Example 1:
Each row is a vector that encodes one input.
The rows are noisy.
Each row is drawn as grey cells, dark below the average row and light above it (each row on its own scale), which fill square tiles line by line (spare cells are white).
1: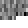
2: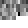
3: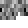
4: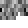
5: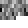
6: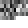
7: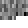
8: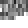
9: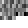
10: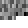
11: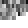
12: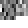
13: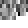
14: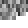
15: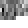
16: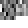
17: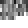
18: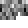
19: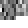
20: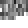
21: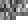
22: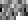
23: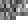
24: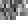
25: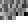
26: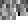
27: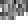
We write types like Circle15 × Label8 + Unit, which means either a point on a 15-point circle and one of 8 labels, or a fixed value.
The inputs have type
Line6.
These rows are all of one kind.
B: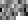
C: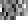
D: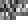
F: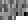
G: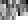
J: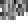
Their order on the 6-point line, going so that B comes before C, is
B, F, D, C, J, G.
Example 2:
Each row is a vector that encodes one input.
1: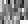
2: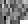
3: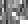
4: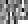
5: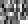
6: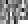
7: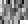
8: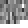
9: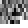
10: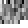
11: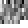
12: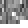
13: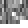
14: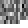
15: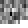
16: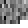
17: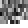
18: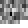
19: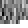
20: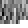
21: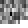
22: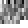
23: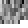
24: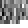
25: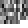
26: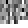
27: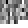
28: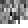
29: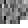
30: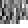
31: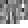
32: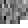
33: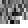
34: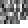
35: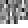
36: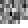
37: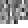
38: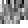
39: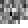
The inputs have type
Label8.
